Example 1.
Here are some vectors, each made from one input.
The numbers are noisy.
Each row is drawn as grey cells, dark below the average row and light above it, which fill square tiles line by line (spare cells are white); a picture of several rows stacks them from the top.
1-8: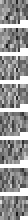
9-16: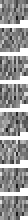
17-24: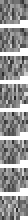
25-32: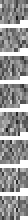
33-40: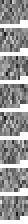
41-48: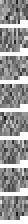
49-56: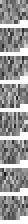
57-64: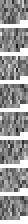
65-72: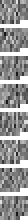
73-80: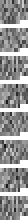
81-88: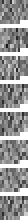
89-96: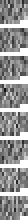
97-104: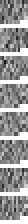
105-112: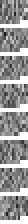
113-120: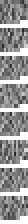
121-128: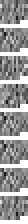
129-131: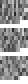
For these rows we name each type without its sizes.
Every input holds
a label.
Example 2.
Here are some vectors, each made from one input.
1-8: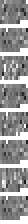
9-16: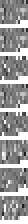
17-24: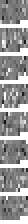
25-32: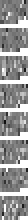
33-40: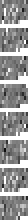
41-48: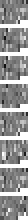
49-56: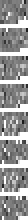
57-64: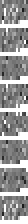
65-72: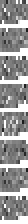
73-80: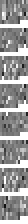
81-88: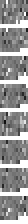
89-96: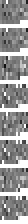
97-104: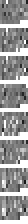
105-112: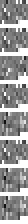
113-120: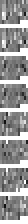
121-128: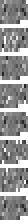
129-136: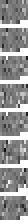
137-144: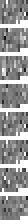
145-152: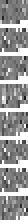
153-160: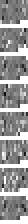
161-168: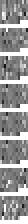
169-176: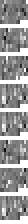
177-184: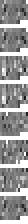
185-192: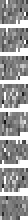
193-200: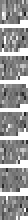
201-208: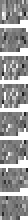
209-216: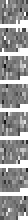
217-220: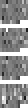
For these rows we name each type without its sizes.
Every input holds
a label.
